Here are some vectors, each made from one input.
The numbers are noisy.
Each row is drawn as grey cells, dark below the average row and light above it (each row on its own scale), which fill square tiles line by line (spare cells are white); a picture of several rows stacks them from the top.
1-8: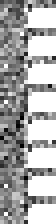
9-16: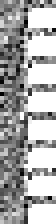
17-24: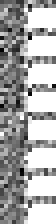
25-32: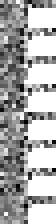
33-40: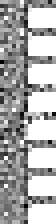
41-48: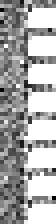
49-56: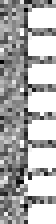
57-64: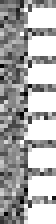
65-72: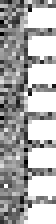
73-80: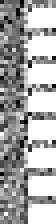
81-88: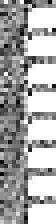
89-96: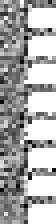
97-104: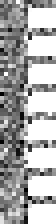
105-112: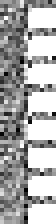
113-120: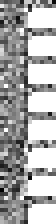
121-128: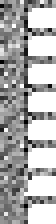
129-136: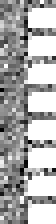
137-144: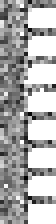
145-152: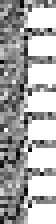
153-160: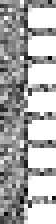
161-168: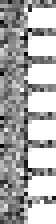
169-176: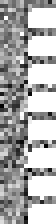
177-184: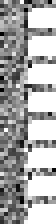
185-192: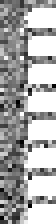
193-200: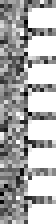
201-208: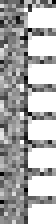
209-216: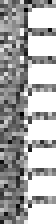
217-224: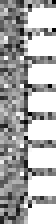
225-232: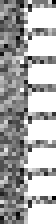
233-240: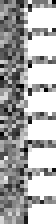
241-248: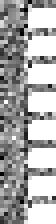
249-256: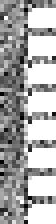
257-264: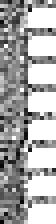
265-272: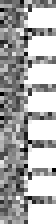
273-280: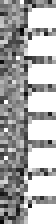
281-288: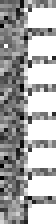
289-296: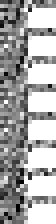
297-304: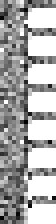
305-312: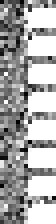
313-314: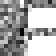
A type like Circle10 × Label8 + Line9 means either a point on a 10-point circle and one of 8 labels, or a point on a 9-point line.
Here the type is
(Circle9 + Label7) × Line8 + Label6 × (Tree10 + Unit).
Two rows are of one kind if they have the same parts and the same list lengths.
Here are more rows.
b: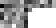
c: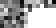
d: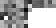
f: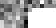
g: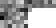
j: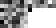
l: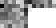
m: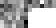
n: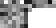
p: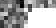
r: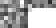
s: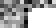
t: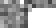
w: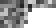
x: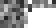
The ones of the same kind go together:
b, f, m, n, r, s, t
c, p, w, x
d, g, l
j

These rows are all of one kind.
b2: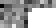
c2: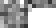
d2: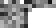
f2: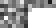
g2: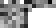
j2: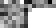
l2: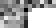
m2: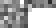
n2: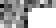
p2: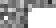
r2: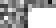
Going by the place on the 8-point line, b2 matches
d2, f2, g2 and r2.
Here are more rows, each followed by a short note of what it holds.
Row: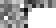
one of 7 labels and a point on an 8-point line
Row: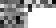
one of 6 labels
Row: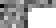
a point on a 9-point circle and a point on an 8-point line
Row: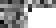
one of 6 labels
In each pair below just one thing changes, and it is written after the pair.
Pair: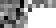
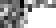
the label
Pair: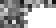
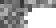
the label
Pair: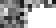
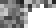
the node of the tree
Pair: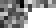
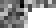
the node of the tree
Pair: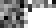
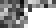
the label
